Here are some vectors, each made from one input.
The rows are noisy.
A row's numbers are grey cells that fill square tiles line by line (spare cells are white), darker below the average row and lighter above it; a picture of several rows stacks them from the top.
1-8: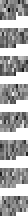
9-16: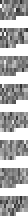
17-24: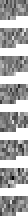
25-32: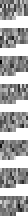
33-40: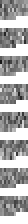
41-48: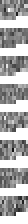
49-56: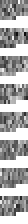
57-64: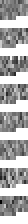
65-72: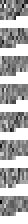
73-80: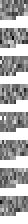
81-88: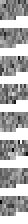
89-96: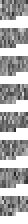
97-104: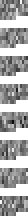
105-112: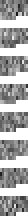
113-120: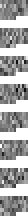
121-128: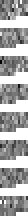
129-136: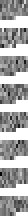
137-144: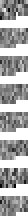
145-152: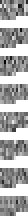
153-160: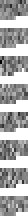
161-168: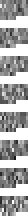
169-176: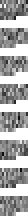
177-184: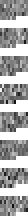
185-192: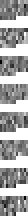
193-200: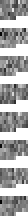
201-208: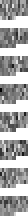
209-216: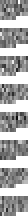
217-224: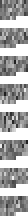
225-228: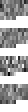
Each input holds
a point on a 12-point line, together with either one of 8 labels, or a point on an 11-point line.
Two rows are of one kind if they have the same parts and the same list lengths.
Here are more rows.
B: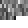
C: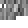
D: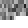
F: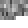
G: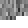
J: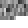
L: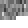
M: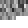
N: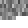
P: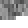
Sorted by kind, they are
B, C, D, F, G, J
L, M, N, P

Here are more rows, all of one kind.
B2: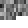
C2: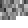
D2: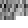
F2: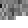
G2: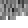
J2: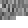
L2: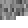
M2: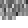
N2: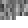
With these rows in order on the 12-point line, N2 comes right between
C2 and M2.
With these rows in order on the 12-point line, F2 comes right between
L2 and M2.
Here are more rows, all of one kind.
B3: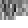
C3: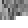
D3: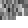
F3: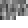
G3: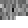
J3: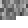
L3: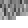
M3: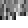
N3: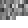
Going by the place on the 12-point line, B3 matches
F3 and L3.
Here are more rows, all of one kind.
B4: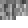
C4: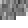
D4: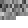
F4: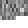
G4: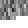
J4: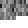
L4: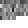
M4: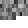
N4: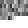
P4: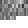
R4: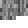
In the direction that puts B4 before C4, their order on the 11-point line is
L4, B4, R4, C4, G4, N4, F4, P4, D4, M4, J4.
